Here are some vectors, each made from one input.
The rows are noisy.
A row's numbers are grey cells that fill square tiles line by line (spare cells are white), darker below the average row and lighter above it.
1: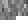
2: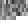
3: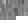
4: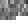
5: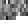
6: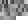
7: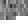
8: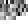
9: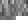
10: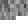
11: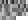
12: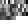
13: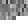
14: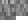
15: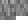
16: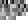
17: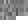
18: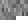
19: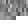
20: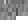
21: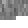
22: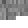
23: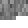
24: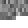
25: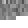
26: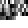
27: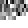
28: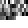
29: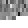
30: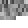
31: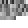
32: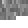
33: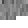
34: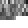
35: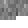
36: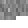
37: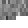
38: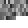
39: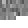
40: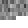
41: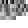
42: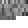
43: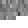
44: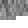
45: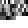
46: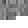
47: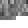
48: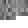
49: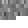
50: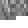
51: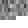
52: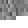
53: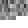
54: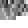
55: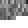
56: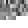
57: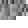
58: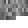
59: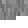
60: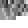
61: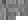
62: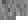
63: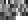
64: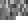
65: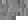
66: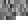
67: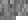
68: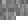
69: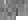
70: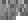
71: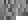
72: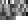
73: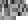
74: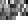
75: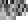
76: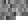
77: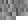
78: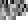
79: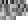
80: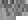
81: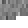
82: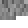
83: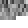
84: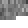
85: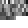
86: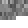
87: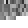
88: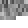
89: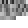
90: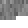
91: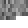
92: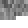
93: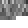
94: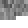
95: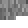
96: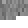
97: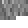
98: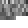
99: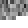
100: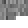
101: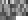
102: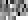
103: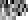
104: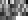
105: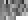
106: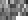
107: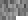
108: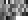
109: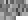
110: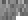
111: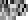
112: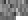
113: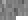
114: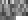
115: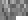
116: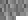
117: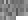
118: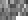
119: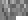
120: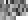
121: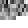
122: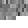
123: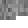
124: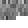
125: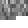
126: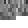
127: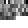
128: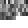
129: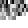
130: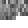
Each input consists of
a point on a 7-point line, together with either a point on a 7-point line, or a point on an 8-point line.
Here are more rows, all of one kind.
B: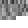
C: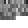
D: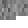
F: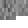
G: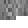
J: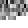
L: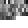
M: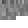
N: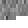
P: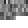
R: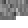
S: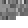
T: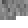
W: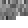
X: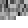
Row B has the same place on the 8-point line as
C, M, R and S.
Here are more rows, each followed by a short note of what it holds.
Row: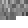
a point on each of two 7-point lines
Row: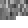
a point on each of two 7-point lines
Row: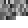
a point on a 7-point line and a point on an 8-point line
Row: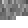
a point on each of two 7-point lines
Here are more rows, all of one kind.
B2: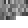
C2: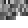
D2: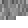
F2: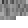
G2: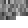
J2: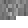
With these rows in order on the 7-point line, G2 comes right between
B2 and C2.
